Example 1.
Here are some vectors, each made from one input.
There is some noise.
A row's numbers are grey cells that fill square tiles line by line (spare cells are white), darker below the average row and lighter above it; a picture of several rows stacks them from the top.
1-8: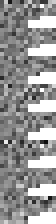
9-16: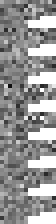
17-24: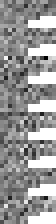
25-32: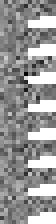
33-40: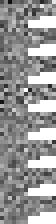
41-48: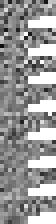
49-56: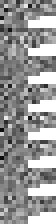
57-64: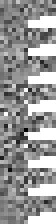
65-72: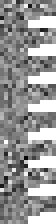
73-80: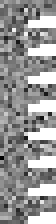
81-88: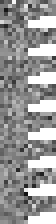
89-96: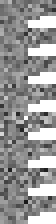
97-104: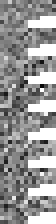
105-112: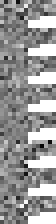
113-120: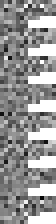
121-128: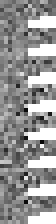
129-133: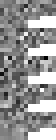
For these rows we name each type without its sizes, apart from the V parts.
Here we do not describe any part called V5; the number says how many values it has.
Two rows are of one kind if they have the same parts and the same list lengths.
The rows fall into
3 kinds.
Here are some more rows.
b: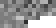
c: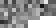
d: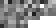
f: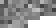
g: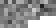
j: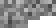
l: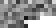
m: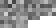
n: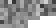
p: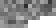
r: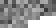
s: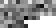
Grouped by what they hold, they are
b, c, f, g, j, m, n, p, r
d
l, s

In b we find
a point on a circle.
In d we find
a true/false value and a value of V5.
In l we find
a fixed value.
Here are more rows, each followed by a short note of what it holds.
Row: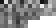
a true/false value and a value of V5
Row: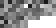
a true/false value and a value of V5
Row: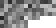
a true/false value and a value of V5
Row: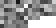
a true/false value and a value of V5
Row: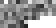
a fixed value
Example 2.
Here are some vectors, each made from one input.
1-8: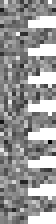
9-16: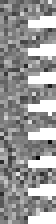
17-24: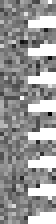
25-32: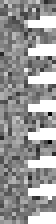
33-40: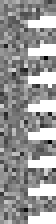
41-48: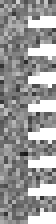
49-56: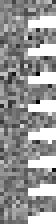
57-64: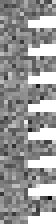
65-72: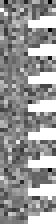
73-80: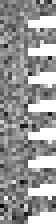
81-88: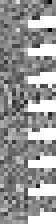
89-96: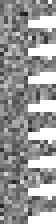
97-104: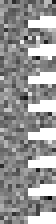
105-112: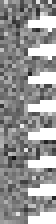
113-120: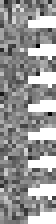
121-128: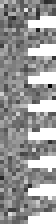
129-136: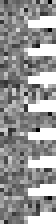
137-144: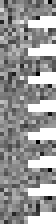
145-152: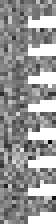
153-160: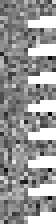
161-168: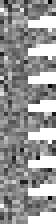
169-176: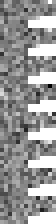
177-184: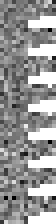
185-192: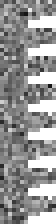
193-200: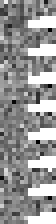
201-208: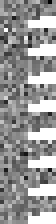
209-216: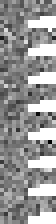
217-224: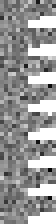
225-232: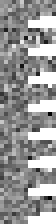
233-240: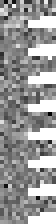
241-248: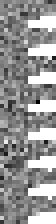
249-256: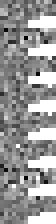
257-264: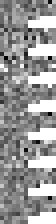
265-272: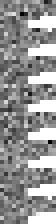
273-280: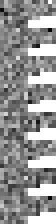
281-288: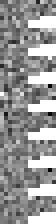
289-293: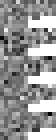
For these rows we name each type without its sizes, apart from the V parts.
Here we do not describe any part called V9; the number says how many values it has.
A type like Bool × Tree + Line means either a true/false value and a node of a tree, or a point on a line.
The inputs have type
Bool × (Line + V9).
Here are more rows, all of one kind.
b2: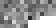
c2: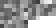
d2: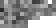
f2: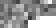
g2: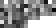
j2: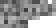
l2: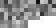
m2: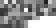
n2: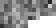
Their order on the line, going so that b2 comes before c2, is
g2, n2, m2, b2, f2, c2, d2, l2, j2.
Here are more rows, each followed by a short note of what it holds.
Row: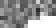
a true/false value and a value of V9
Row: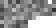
a point on a line and a true/false value
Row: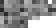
a point on a line and a true/false value
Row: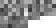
a point on a line and a true/false value
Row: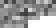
a true/false value and a value of V9
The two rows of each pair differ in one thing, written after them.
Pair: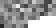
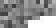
the place on the line
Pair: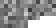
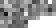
the true/false value
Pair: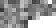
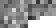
the true/false value
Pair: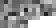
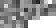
the place on the line
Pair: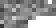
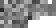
the place on the line
